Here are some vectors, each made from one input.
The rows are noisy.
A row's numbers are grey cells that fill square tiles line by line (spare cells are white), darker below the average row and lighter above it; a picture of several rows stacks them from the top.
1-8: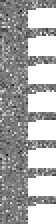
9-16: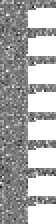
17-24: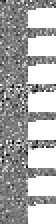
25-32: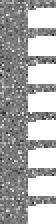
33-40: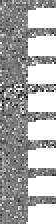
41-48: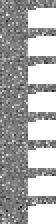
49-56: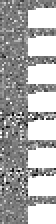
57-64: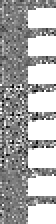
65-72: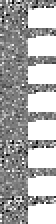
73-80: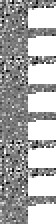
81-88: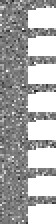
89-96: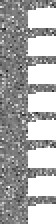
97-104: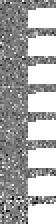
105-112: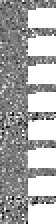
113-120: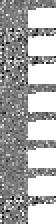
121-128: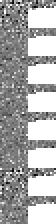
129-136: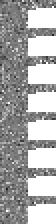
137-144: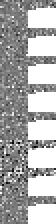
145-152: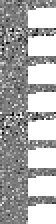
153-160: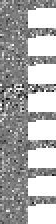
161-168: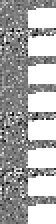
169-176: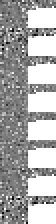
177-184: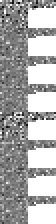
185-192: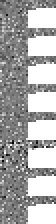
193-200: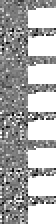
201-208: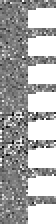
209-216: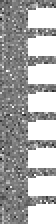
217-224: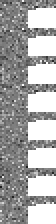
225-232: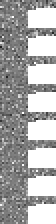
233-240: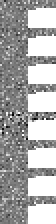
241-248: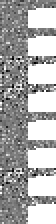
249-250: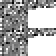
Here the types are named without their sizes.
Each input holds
either a point on each of two circles, or a label, or a point on a line.
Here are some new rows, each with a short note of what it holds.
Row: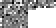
a point on a line
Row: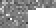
a point on each of two circles
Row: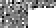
a point on a line
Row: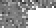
a label
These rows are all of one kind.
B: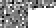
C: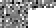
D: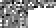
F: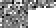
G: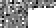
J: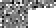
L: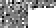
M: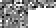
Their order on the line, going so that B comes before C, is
L, G, B, C, J, F, M, D.
